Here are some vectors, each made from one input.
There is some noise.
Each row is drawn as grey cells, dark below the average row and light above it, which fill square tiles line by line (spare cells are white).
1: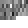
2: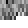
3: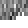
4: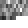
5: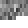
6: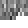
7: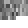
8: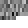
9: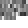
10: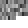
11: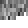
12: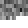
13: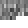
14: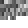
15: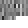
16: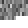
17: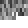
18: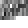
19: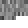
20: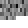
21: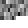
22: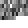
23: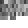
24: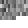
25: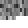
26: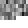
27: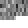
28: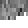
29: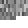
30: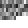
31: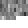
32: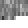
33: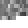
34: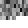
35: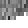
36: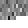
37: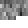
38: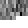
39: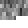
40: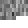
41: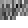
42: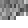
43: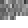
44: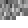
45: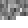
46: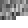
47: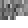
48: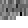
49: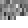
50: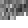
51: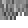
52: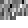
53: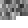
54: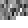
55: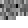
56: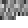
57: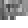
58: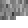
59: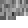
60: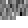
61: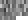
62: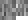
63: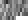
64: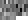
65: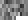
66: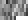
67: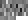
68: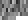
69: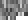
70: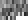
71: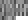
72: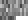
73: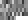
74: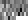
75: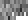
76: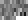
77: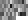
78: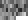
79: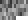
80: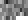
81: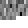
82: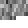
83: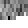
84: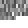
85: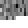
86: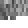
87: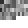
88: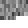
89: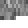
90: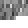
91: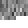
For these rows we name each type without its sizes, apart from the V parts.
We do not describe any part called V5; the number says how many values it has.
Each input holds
a point on a line, together with either a point on a line, or a value of V5.
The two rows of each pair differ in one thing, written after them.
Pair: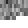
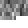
the value of V5
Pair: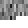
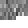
the place on the line
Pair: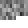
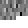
the place on the line
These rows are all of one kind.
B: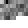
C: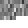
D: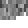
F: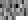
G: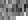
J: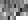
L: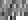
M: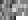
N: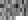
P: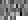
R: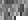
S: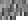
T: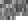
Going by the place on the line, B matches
J and R.
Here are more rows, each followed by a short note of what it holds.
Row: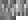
a point on each of two lines
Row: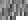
a point on a line and a value of V5
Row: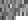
a point on each of two lines
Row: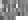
a point on each of two lines
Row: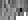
a point on a line and a value of V5
